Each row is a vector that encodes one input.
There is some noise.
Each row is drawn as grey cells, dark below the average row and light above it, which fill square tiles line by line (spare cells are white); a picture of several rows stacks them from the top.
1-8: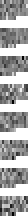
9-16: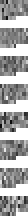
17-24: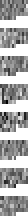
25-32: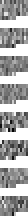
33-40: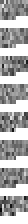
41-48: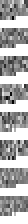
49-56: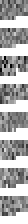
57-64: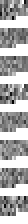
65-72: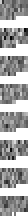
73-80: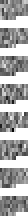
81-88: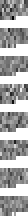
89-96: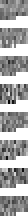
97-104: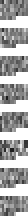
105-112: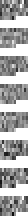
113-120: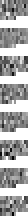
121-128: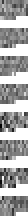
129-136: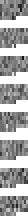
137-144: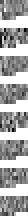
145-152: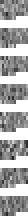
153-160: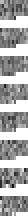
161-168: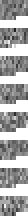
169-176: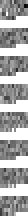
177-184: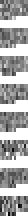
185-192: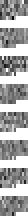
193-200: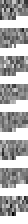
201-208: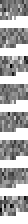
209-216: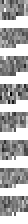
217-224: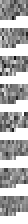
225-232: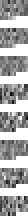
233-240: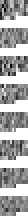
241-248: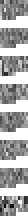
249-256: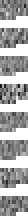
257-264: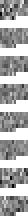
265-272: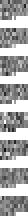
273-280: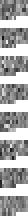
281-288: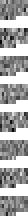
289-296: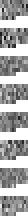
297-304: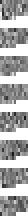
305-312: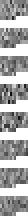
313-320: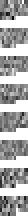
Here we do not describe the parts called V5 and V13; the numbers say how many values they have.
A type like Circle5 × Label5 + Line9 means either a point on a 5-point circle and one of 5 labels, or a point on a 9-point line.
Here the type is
(Line7 + V5) × V13 + Line8.
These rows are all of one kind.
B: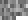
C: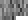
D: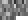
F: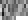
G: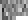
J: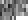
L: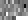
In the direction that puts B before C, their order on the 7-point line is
B, G, F, J, C, D, L.
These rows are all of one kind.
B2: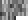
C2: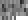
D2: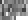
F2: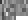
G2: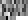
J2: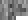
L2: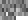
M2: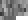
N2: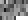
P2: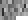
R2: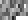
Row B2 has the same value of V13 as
D2, F2, J2 and M2.
